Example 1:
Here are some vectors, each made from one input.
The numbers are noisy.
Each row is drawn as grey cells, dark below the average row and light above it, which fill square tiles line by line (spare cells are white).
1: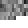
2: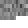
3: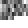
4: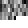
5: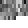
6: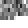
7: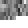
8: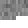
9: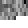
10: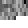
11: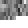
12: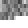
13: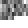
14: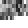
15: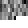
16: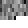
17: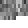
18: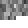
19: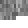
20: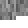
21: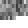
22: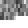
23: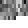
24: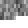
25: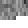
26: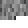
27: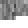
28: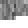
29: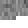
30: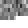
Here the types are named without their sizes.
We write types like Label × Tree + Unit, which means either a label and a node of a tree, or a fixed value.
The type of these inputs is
Line.
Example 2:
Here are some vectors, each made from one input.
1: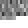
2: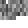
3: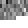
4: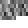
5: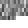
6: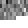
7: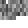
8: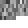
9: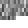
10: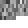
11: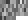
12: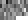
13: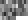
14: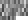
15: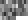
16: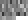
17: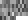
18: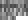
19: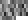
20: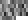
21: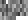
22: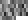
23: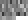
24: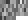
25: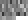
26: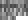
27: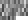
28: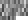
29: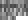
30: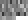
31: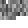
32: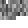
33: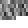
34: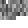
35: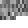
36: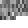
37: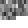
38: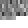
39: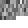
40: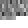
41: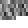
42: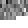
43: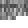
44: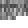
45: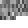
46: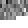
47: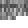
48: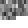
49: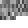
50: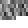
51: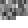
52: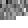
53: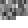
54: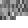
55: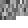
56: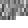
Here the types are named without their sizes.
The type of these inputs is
Circle.
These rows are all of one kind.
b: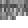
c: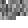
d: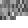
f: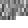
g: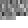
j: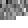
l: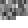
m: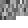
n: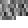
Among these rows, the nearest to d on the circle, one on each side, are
b and m.
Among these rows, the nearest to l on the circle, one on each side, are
c and n.
